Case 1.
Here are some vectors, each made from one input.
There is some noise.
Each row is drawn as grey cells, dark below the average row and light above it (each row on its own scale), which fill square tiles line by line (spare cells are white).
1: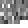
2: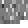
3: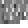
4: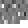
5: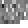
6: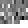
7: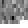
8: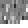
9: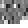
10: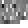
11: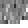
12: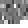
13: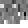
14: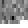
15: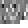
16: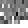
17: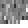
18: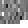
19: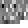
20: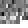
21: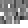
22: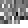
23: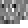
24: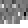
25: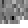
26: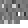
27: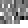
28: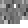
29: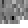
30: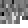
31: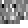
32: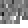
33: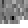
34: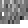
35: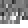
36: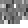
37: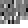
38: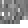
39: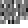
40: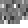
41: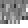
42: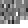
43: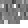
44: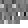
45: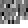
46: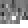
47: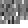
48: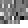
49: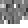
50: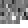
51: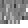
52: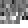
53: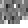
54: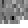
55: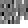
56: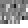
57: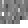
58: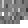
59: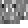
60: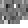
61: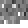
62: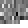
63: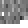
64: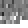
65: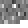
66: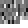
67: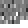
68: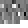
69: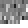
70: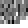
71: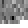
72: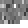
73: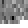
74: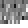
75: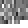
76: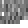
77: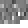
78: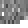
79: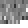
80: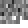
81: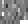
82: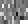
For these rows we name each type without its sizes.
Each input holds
either a fixed value, or three true/false values.
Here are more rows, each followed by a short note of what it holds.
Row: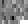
a fixed value
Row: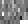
three true/false values
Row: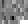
a fixed value
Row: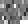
three true/false values
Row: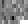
a fixed value
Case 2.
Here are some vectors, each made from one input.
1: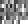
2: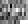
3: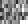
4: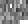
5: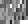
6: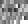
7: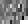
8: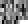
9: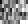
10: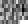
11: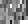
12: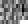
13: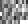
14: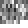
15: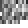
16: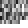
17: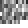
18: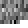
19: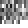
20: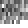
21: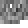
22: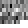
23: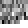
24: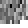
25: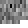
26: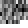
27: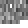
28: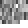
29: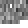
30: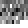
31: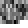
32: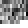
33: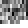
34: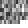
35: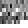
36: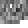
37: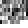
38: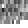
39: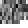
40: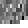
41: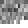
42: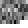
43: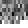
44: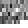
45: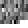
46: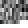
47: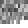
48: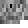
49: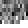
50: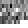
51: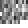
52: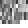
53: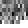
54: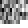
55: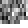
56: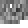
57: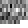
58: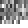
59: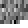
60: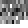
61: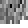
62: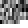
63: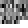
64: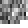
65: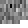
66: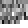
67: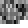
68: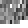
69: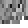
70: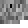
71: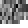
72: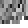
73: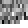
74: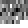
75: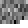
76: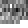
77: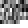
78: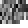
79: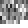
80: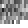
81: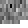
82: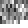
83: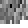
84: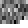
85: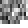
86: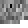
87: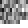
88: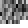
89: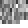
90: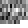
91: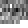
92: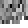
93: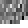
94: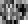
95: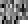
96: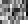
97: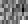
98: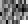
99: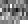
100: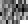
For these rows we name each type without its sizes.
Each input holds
five true/false values.
